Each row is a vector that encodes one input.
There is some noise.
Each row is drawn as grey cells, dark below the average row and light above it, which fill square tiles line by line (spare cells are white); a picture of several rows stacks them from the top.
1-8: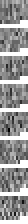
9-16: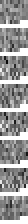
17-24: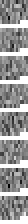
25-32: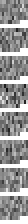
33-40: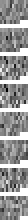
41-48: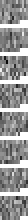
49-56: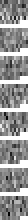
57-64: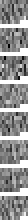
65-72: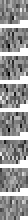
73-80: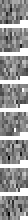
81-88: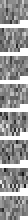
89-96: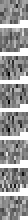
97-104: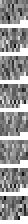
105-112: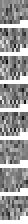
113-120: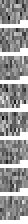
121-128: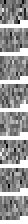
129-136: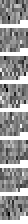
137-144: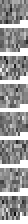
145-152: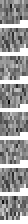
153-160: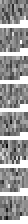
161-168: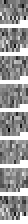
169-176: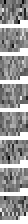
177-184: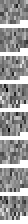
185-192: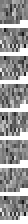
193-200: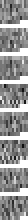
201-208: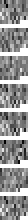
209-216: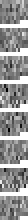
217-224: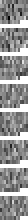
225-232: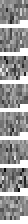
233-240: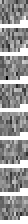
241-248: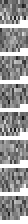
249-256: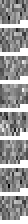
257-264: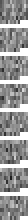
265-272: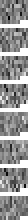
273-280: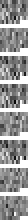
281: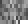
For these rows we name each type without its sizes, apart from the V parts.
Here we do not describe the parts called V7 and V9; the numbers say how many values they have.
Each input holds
either a label, a value of V7 and a value of V9, or three true/false values, or a list of points on a line.
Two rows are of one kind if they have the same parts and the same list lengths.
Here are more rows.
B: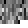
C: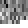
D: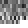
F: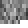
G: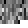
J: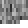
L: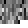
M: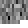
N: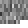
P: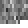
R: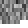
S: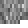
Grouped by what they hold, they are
B, G, L
C
D
F, J, N, P, S
M, R

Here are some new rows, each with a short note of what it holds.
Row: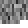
three true/false values
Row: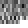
a list of one item
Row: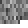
a label, a value of V7 and a value of V9
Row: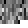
the empty list
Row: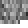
a label, a value of V7 and a value of V9
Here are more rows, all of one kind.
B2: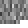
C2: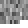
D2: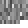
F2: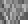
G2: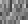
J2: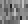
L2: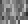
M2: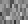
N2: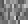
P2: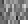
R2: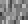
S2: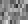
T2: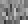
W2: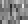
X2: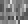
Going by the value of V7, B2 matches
D2, G2, M2 and R2.
